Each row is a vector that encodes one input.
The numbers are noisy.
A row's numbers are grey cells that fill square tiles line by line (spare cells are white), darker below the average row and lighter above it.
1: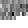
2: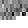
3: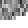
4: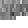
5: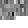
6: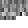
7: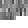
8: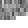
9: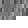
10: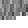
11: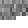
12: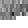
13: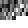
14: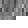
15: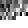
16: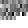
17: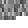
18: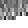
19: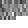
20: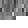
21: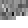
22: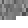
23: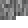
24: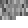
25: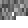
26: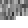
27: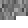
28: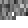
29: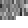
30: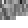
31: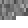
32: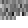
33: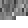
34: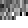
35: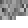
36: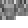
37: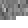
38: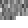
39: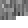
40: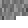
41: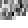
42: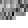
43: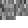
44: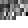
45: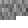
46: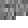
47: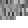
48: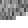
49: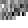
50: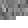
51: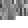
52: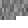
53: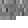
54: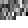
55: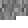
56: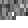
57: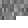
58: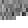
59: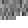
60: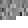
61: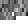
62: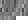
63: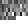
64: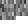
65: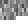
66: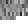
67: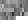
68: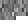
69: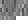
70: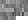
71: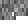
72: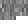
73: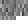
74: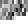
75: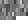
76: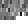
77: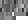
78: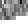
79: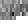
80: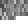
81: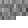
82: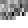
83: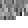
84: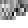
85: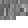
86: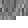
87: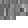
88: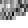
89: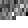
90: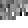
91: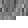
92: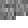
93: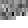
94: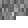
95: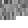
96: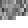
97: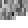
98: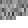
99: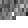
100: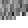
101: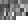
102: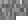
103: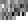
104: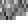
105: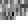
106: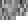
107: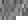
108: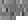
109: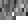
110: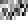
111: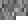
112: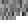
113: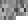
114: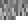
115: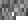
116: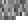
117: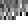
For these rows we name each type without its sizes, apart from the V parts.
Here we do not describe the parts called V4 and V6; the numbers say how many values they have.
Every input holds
either a label and a value of V6, or three true/false values, or a value of V4.
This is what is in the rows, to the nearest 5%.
About 40% of them hold a label and a value of V6. About 45% of them hold three true/false values. The rest hold a value of V4.
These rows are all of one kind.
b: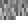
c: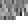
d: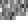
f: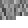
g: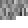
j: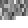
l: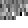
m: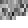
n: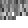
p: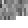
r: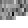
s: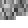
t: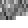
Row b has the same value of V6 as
d and j.
